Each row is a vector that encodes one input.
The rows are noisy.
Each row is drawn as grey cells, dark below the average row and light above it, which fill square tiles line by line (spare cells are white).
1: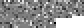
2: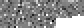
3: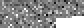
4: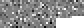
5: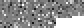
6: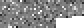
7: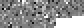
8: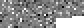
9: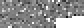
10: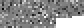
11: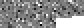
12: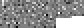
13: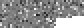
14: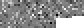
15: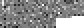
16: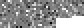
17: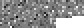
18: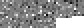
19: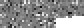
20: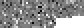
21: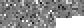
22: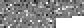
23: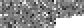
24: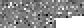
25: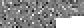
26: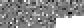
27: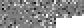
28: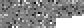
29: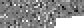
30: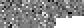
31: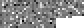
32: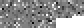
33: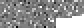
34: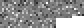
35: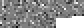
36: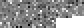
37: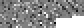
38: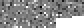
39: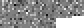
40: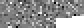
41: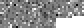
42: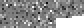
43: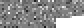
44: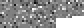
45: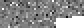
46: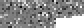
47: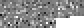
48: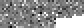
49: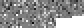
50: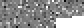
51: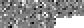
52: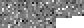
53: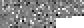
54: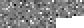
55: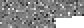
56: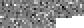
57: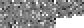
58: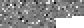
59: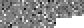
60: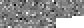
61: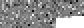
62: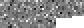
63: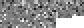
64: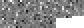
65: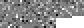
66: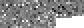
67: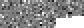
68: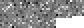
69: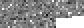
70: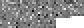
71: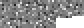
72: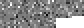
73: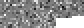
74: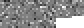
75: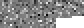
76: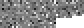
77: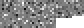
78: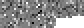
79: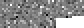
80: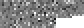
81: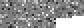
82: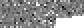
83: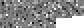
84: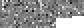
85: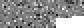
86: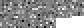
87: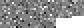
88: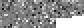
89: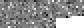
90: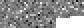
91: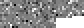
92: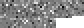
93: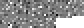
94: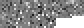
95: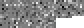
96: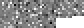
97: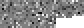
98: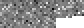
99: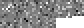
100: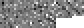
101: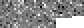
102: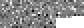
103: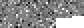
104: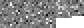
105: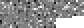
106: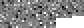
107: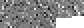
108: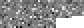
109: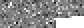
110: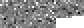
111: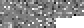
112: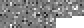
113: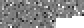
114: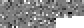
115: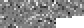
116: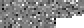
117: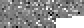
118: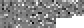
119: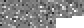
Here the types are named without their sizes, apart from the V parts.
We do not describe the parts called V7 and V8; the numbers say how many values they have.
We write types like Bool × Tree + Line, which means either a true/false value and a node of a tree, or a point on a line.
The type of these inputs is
Line × (Line + V7) × V8.
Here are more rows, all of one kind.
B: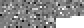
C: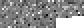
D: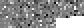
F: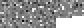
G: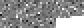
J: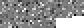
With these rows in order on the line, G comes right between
D and F.
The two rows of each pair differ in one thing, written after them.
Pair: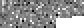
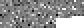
the value of V7
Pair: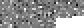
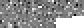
the place on the line
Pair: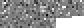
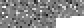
the value of V7
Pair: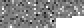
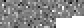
the value of V8
